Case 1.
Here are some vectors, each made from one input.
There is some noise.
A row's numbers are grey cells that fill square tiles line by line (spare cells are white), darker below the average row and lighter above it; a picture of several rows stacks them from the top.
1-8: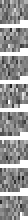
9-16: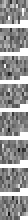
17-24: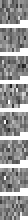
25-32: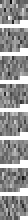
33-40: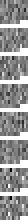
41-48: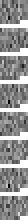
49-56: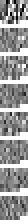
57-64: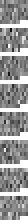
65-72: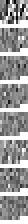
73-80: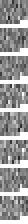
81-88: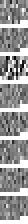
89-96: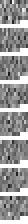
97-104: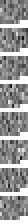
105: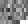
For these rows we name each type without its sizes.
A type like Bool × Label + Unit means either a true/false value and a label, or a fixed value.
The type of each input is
(Bool × Bool × Bool × Bool + Unit) × Tree + Unit.
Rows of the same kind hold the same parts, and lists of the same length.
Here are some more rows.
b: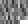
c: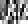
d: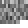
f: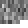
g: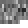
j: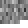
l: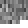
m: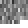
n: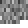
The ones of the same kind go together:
b, m
c
d, f, g, j, l, n

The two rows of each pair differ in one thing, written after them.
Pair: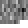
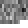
one of the four true/false values
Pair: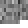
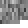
the node of the tree
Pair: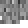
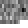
the node of the tree
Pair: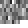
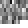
one of the four true/false values
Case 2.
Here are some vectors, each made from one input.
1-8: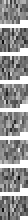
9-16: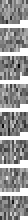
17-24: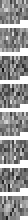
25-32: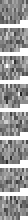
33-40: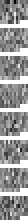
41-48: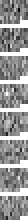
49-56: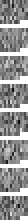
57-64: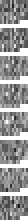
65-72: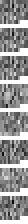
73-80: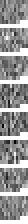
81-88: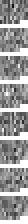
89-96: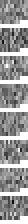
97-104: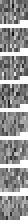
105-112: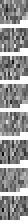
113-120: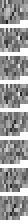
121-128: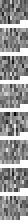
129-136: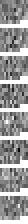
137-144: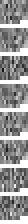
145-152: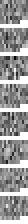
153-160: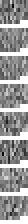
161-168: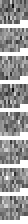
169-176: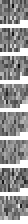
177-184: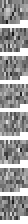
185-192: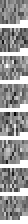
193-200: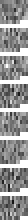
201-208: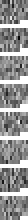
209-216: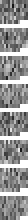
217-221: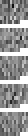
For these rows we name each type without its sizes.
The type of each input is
Bool × Bool × Bool × Bool + Tree + Unit.
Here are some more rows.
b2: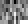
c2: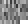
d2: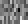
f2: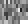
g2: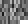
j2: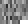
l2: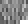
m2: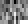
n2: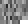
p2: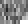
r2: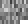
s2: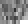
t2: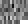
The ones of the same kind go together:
b2, m2
c2, f2, j2, l2, n2, p2, r2, s2
d2, g2, t2

